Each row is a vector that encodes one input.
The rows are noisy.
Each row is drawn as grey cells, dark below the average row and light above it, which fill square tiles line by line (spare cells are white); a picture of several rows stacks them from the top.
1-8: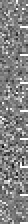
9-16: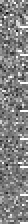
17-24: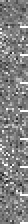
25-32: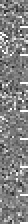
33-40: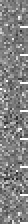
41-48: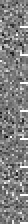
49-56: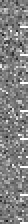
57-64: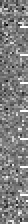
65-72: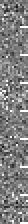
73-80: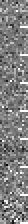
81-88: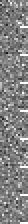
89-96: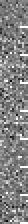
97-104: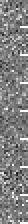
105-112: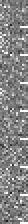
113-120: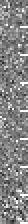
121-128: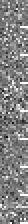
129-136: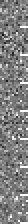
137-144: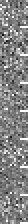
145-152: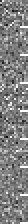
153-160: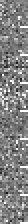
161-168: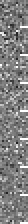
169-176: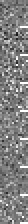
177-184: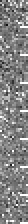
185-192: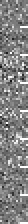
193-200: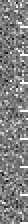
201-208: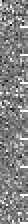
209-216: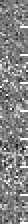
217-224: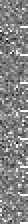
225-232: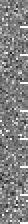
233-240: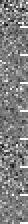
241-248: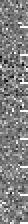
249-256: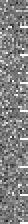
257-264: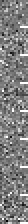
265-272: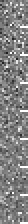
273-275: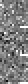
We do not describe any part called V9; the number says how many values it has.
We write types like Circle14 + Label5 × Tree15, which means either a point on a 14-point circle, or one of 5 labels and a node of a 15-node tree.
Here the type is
Label10 × (Line5 + Line6) + Tree11 × V9.
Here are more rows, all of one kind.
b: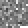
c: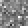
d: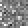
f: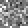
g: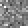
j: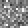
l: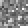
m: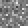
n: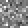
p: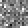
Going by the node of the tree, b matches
c, g and n.
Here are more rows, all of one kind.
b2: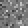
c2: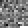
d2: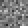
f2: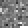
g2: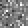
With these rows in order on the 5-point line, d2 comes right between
b2 and g2.
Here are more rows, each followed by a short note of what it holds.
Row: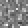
a node of an 11-node tree and a value of V9
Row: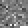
one of 10 labels and a point on a 6-point line
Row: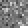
one of 10 labels and a point on a 5-point line
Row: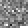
a node of an 11-node tree and a value of V9
